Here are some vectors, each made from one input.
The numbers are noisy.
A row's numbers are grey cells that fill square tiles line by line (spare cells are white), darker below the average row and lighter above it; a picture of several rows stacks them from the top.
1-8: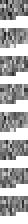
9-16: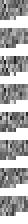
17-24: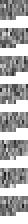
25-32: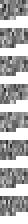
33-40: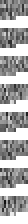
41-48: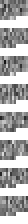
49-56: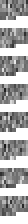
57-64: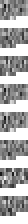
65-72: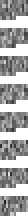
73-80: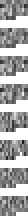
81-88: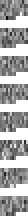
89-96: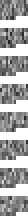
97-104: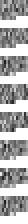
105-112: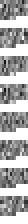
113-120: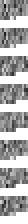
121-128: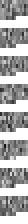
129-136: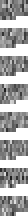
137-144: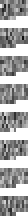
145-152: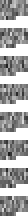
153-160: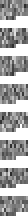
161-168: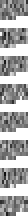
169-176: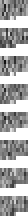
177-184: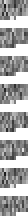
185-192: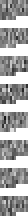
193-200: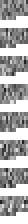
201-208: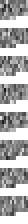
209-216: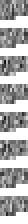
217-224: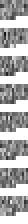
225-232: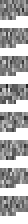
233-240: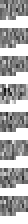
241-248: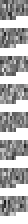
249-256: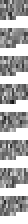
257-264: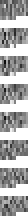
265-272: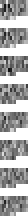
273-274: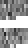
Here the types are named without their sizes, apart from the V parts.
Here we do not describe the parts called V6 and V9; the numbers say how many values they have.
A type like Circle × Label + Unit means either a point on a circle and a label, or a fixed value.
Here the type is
Label + Line + V6 × V9.
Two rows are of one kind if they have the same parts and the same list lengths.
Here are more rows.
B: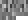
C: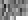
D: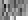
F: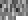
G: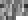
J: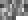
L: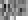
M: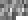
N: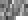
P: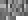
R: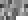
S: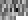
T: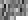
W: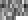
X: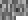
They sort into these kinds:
B, F, P, S, X
C, D, L, T
G, J, M, N, R, W

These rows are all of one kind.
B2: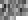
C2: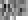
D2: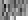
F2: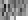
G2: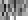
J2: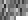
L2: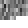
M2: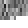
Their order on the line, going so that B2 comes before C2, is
B2, C2, L2, D2, G2, F2, J2, M2.
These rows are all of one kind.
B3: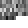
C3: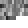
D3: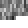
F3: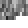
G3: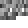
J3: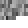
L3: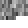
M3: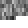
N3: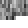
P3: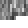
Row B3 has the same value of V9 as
D3 and N3.
